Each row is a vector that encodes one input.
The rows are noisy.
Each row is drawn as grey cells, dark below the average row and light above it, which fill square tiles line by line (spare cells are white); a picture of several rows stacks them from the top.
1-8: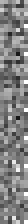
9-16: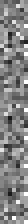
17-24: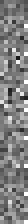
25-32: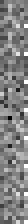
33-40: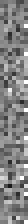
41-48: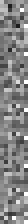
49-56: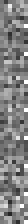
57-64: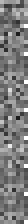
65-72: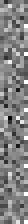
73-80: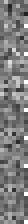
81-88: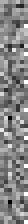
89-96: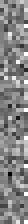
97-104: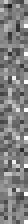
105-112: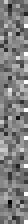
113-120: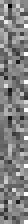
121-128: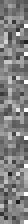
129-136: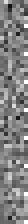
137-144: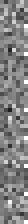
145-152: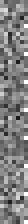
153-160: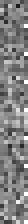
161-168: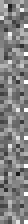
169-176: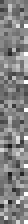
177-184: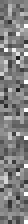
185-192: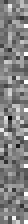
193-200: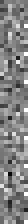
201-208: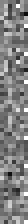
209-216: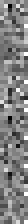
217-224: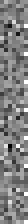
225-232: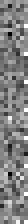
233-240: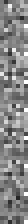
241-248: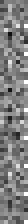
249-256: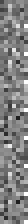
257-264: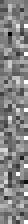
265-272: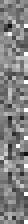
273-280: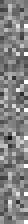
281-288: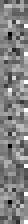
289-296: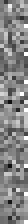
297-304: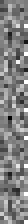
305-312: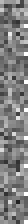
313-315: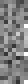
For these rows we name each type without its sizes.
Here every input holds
four true/false values, together with either a point on a circle, or a fixed value.
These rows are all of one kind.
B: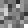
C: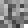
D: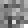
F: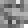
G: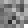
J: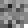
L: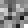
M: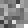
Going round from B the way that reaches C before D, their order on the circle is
B, M, J, C, G, F, D, L.
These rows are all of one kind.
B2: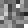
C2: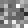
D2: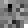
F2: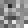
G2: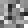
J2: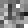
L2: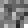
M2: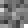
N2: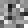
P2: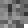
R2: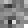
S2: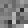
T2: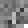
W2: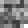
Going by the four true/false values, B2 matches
G2, J2 and N2.
